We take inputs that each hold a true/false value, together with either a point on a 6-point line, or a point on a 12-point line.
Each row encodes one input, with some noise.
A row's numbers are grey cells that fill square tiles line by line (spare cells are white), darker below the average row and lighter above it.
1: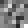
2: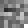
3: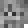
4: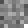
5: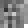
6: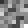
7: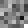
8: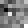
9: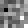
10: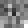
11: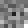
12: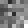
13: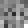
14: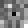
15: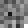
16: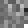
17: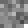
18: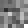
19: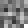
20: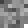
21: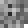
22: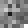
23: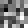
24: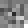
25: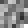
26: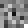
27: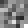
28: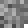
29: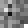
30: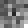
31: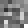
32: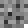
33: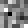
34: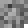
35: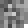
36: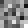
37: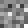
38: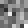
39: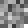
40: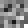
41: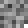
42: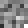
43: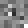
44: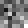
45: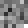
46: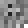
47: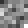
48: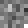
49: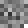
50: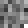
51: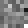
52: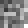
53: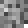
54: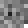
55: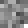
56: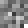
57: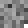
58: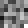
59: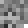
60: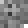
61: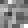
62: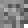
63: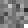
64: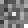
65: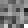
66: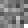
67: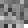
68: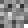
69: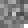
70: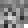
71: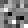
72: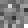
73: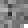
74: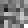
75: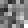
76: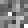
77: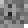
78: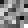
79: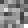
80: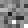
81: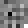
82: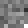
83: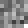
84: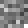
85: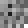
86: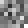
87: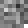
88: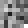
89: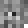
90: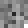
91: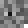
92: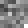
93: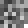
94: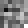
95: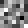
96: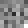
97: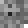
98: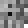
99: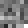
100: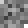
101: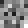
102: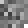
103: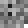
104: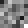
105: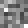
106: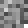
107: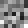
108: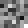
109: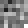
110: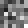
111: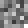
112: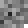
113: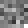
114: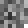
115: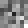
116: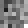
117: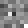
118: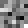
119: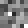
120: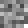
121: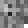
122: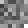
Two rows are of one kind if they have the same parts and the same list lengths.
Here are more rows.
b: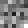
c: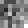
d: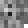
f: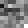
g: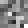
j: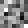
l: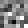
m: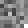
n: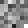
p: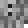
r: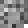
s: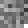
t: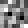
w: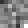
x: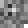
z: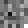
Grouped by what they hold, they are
b, c, f, g, m
d, j, l, n, p, r, s, t, w, x, z

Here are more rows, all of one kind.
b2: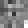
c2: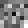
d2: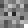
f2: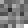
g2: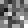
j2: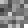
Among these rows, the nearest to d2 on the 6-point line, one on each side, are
b2 and j2.
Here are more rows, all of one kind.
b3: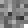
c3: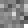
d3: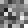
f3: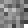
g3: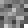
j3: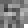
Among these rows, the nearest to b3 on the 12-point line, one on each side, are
c3 and d3.
